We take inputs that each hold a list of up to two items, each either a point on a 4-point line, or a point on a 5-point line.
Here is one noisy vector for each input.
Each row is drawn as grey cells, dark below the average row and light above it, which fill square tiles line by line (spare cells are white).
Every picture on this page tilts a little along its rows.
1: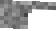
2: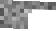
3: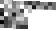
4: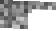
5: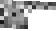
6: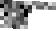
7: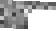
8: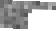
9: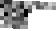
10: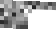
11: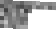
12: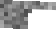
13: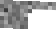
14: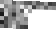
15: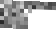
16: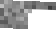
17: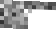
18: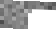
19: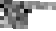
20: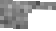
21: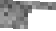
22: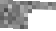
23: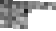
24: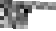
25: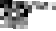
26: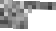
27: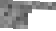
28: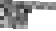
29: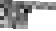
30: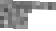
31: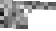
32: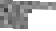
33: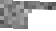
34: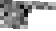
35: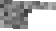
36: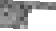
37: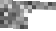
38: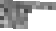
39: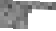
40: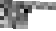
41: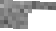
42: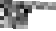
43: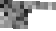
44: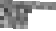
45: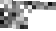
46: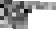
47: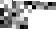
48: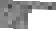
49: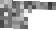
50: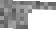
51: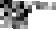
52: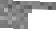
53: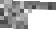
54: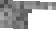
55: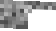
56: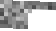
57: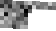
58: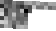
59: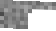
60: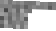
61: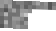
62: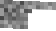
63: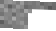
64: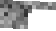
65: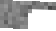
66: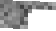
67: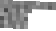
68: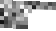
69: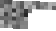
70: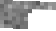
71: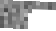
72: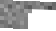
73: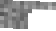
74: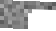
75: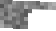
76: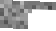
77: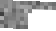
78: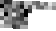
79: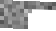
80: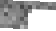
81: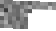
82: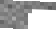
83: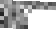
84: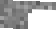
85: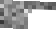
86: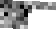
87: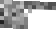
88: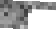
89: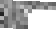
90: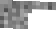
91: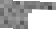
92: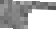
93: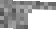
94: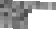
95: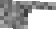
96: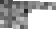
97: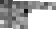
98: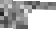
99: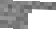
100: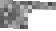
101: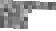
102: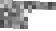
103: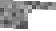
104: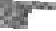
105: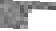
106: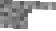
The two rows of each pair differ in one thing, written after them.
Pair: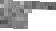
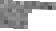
the place on the 4-point line in item 2 of the list
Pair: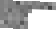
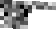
the place on the 5-point line in item 1 of the list
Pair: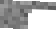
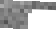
the place on the 4-point line in item 2 of the list
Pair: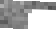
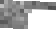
the place on the 4-point line in item 2 of the list
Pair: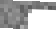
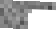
the place on the 4-point line in item 2 of the list
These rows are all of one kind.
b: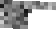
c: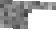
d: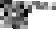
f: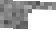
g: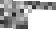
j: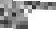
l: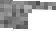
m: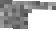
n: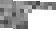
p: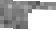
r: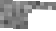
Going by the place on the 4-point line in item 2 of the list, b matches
f, j and p.
